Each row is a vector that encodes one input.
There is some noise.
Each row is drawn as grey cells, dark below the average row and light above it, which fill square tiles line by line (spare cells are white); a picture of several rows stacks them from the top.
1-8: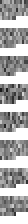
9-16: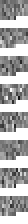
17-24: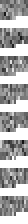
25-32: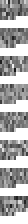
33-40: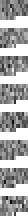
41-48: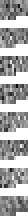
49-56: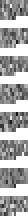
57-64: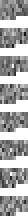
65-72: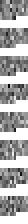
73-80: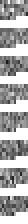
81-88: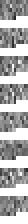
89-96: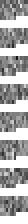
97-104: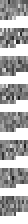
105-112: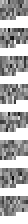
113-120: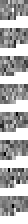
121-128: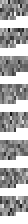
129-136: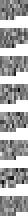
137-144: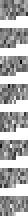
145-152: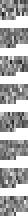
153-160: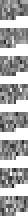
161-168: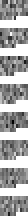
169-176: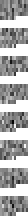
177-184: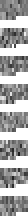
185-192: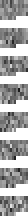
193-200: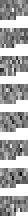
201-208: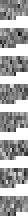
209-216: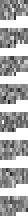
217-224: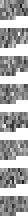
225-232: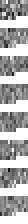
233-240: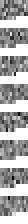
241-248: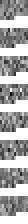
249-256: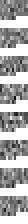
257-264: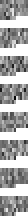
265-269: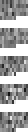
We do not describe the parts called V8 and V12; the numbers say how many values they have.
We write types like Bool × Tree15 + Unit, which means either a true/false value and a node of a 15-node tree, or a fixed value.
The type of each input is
Label6 × List2(Circle6) × V8 × V12.
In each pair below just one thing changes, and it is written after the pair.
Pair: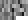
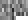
the label
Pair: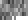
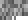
the label
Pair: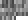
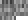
the value of V8
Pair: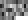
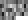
the place on the 6-point circle in item 2 of the list
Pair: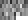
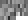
the value of V12
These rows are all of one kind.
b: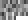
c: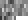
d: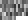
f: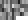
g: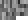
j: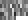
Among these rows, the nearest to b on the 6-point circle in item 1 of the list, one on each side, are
f and g.
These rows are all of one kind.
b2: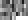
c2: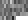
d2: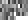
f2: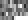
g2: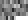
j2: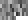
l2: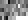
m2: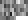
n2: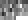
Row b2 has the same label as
g2 and m2.
